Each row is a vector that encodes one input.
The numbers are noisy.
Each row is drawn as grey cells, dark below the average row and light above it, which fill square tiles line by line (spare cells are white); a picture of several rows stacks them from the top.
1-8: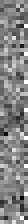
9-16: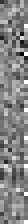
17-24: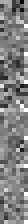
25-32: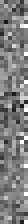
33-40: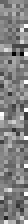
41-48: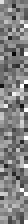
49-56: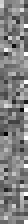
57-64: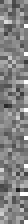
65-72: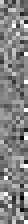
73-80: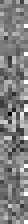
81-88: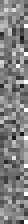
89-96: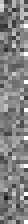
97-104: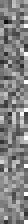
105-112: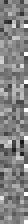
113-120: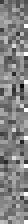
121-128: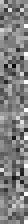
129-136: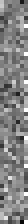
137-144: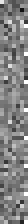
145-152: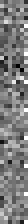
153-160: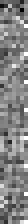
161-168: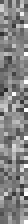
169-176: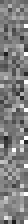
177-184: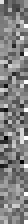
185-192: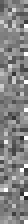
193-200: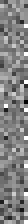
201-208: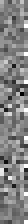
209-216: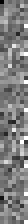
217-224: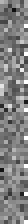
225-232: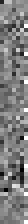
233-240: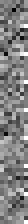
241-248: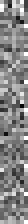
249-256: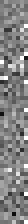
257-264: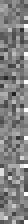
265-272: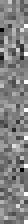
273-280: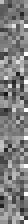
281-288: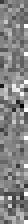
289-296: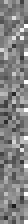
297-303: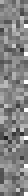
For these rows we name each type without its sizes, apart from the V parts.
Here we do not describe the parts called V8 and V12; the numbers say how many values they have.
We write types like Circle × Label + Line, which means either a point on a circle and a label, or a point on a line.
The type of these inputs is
Label × Label × (Label × Line + (Tree + V8) × V12).
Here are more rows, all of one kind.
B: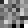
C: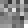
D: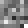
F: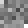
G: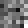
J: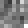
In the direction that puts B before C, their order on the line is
F, J, D, B, G, C.
